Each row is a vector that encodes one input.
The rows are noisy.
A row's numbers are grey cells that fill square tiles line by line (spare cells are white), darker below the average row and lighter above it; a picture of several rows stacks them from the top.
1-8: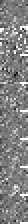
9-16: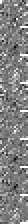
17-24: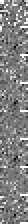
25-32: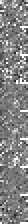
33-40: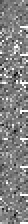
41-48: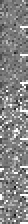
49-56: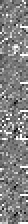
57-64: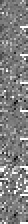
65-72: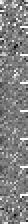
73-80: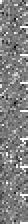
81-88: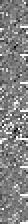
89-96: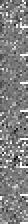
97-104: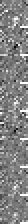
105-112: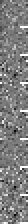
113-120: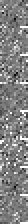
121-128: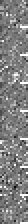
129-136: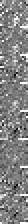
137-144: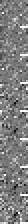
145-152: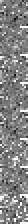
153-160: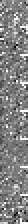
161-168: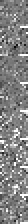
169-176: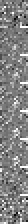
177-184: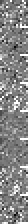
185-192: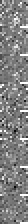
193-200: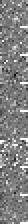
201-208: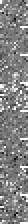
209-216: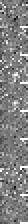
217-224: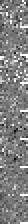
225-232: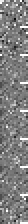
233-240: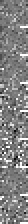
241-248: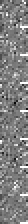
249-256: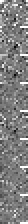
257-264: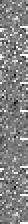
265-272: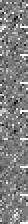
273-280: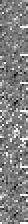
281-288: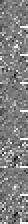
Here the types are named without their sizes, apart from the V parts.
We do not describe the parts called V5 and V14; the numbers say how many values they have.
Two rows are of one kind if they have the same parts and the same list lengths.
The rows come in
3 kinds.
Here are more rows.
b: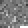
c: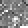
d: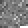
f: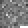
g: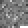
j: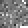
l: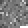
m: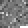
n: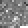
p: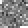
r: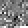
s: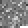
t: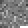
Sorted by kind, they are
b, c, f, g, m
d, j, l, n, s, t
p, r

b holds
a point on a line and a value of V5.
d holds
a label and a value of V5.
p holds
a value of V14.
